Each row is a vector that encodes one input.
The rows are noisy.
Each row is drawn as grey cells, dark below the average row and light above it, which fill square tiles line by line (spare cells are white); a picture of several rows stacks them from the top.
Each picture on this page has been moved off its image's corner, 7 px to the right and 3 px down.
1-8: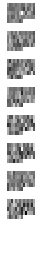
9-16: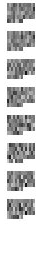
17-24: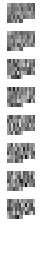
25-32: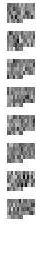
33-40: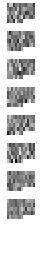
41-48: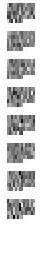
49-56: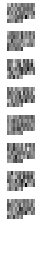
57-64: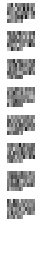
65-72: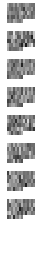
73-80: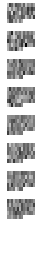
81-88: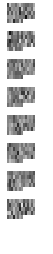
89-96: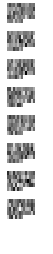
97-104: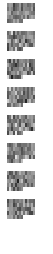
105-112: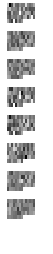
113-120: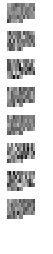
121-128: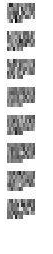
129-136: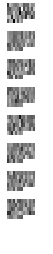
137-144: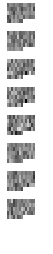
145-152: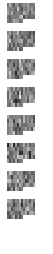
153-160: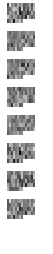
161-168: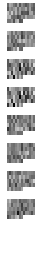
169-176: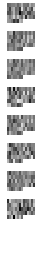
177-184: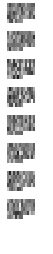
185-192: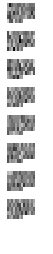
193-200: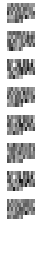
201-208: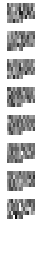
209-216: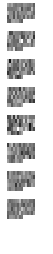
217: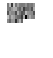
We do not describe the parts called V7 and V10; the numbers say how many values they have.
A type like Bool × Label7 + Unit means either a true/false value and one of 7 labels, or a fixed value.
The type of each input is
(Bool × V7 × V10 + Unit) × Line9.
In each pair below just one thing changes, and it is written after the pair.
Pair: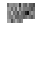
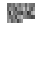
the value of V7
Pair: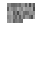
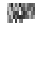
the value of V7
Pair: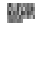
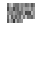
the place on the 9-point line
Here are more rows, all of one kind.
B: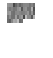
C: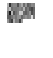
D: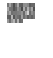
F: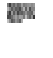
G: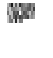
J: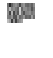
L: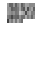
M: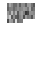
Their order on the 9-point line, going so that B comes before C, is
L, M, B, D, G, J, F, C.
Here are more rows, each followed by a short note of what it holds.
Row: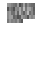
a point on a 9-point line, a true/false value, a value of V7 and a value of V10
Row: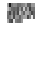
a point on a 9-point line, a true/false value, a value of V7 and a value of V10
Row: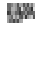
a point on a 9-point line
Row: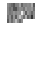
a point on a 9-point line, a true/false value, a value of V7 and a value of V10
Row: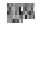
a point on a 9-point line
